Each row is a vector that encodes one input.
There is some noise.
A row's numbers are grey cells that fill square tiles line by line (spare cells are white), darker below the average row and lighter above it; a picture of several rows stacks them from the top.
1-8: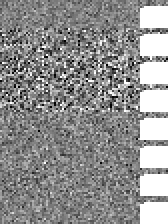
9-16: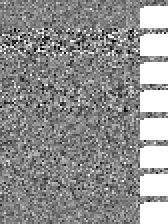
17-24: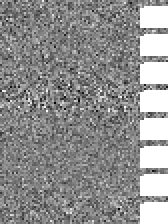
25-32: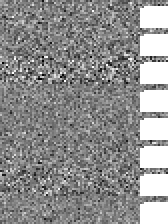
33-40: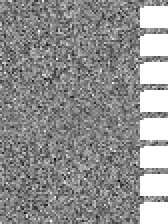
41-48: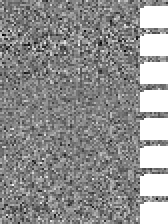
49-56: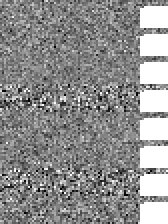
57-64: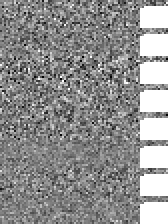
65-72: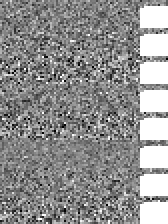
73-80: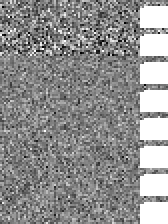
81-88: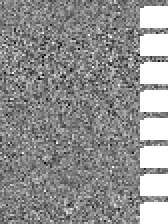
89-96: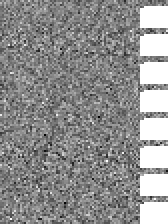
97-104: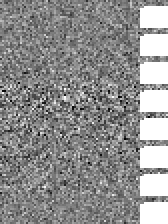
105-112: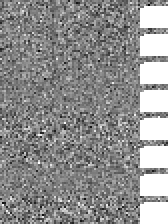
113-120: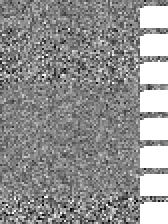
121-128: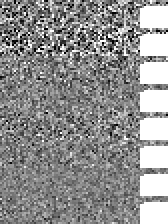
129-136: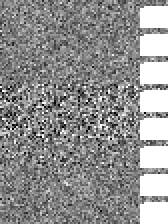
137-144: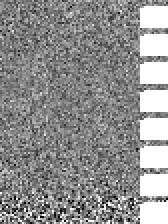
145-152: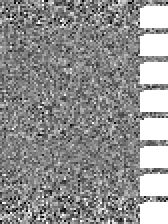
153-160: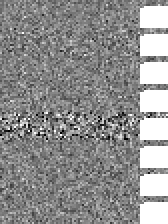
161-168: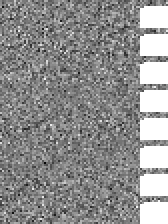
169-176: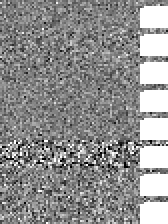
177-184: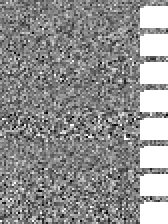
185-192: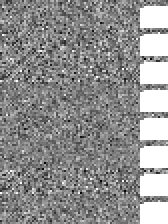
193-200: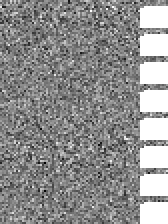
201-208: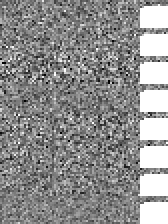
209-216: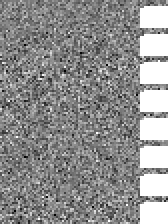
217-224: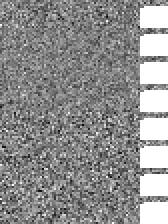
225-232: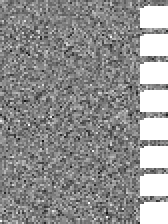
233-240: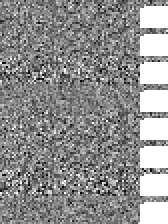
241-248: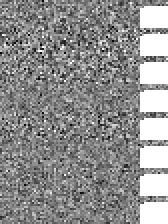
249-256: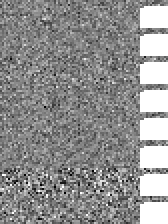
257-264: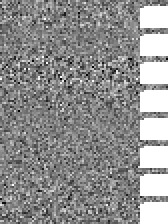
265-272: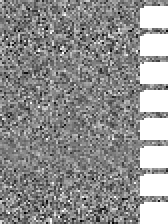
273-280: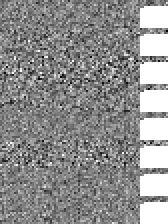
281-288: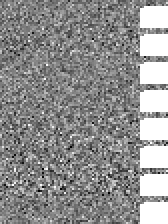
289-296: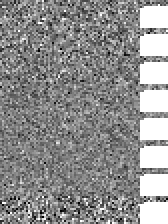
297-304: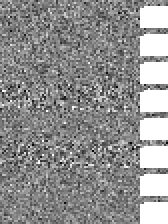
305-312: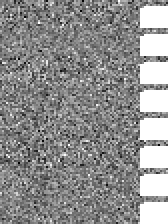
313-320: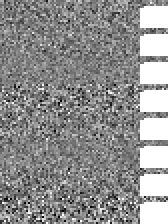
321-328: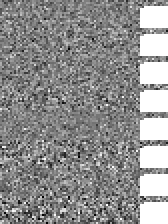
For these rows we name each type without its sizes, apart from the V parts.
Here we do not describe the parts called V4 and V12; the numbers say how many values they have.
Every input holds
either a label and a value of V12, or four true/false values, or a value of V4.
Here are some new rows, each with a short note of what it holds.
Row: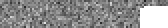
four true/false values
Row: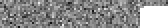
a label and a value of V12
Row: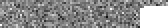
a value of V4
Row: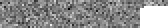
a label and a value of V12
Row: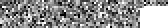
four true/false values
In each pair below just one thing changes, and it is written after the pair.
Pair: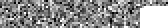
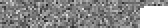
the value of V12
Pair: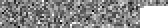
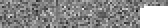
the value of V12
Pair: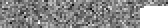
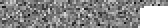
the label
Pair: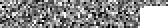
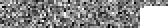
the value of V12
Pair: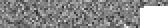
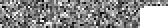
the label
